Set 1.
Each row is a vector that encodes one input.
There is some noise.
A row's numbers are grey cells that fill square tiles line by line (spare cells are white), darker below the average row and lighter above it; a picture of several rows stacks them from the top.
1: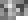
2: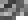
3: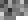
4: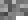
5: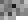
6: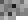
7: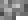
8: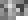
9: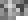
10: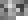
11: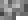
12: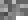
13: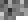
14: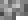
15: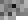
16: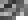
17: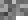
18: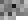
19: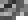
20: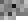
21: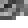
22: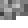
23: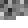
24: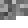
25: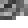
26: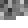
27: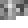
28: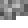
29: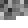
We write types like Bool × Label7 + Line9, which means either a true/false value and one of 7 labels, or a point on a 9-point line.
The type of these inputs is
Label6.
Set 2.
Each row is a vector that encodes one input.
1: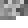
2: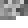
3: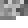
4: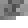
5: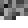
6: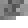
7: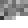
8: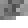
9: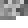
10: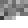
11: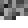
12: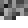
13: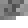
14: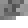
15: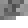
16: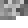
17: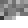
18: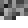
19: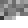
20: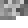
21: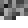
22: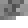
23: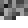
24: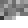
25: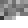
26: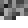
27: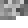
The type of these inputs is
Line4.
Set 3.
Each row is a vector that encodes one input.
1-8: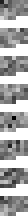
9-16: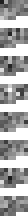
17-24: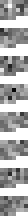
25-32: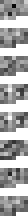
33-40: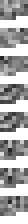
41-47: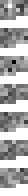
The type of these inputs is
Label10.
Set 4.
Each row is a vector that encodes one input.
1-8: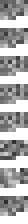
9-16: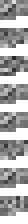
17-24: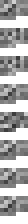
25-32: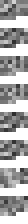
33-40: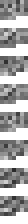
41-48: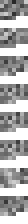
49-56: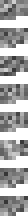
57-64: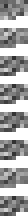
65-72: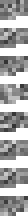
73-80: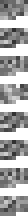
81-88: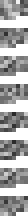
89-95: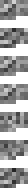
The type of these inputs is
Label5.
